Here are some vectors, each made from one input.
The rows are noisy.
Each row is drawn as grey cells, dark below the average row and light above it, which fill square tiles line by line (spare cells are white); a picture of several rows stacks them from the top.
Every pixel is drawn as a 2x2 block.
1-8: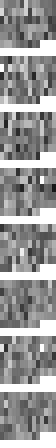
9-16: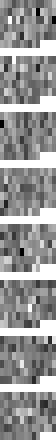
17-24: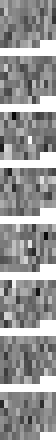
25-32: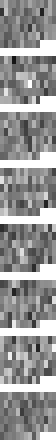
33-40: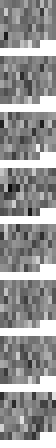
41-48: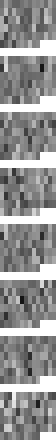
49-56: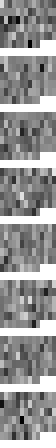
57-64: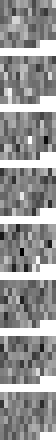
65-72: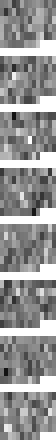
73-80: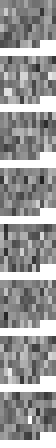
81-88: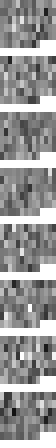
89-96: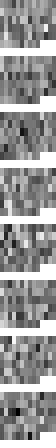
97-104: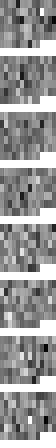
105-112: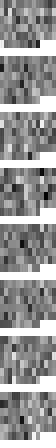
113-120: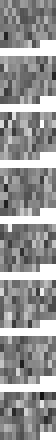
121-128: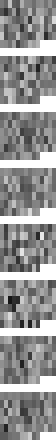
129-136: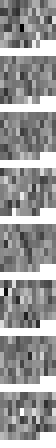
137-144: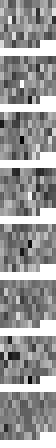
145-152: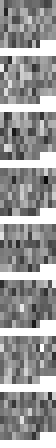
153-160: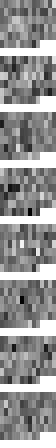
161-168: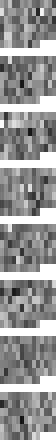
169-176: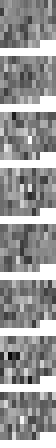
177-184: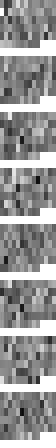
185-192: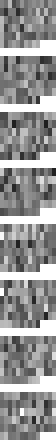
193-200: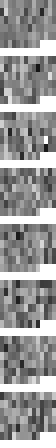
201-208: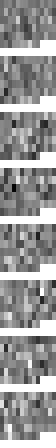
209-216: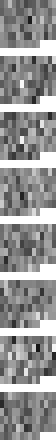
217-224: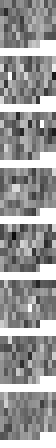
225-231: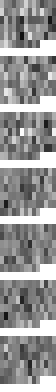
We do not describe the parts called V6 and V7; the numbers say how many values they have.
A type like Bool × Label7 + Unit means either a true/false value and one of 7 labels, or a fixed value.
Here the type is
Label9 × V7 + Line4 × (Tree9 + V6).
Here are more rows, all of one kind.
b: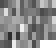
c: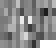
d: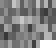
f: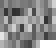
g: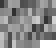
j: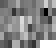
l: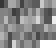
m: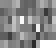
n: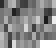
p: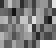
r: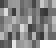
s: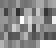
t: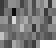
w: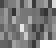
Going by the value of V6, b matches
g, l, n and r.
